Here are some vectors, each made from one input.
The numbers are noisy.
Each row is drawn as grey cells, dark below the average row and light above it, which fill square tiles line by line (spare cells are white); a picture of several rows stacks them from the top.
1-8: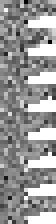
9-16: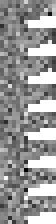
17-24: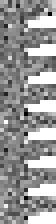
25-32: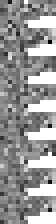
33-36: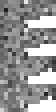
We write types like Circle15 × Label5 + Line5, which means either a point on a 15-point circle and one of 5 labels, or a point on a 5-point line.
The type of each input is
Bool × Line5.
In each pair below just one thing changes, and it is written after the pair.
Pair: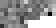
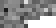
the place on the 5-point line
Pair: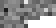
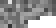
the true/false value
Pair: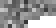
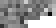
the true/false value
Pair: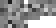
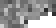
the true/false value
